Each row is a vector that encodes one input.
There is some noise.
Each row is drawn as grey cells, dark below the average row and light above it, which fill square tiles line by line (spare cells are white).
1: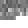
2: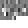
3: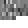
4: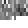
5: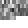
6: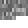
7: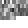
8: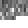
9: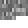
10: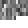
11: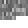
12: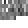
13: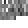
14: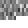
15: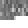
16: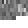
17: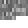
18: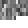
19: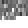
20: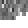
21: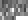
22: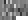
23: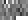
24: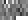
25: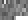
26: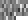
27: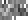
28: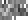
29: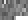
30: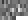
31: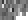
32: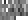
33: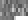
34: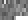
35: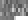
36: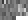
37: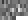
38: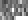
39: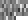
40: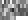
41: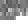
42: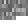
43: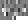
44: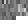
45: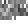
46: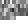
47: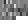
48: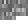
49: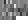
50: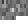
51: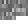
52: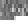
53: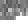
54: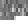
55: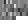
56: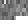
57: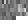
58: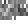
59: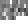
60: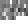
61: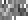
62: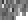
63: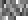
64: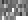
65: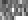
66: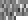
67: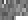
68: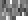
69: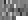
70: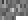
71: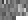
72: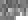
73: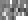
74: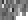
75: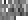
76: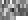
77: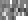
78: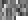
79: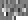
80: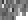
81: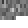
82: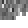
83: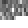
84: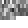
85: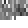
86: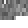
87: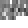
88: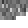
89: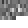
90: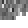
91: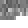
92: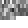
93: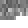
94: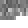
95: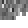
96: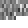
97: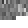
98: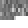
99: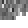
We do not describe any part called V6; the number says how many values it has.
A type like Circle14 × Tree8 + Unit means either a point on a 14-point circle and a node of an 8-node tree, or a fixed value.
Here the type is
Bool × (Tree7 + V6).
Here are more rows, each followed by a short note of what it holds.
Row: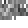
a node of a 7-node tree and a true/false value
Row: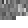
a true/false value and a value of V6
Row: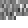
a node of a 7-node tree and a true/false value
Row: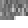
a true/false value and a value of V6
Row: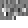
a node of a 7-node tree and a true/false value
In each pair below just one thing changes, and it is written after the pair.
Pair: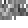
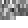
the node of the tree
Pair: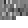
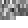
the node of the tree
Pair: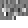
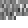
the node of the tree
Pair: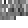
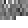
the true/false value
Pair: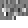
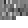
the node of the tree
